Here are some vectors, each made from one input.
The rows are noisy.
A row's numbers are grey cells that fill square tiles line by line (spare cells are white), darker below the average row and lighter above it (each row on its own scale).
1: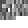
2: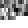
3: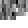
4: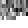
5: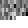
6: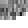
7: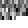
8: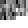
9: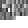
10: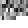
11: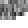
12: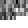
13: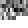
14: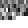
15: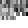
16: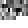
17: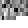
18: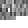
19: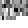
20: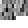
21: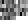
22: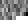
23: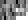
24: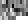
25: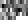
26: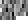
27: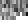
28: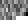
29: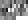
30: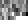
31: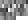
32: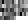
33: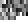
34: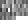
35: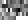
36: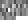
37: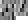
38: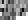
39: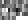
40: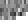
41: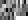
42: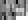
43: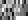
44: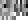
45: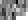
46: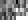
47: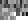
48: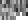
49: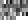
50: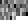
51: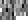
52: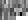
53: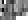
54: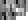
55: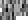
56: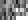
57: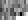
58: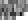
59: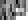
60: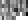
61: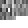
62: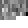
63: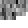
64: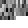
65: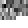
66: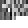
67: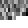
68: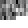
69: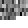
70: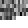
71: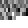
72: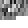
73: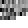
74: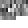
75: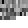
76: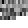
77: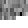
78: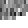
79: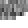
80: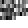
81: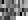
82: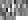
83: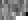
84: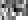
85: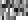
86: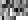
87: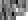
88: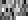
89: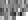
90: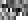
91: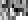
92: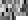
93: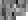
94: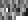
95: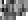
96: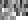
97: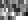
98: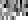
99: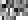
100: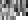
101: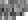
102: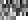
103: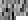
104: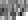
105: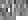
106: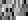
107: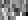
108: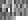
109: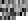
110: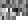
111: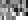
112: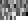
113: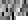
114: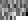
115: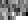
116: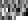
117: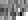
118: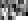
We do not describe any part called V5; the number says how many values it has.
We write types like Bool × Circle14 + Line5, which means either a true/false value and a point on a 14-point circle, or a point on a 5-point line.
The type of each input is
Line6 × (Line7 + V5).
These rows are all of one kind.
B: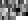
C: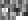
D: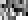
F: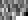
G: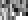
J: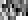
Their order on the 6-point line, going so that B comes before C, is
F, B, C, G, D, J.
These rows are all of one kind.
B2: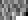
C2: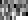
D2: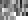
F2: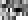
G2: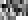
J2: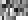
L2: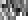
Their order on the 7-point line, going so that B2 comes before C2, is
J2, F2, G2, L2, B2, C2, D2.
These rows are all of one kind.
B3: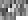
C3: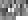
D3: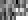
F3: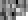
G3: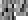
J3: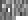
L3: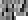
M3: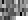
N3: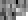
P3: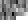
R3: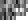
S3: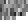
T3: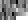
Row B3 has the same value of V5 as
C3 and J3.
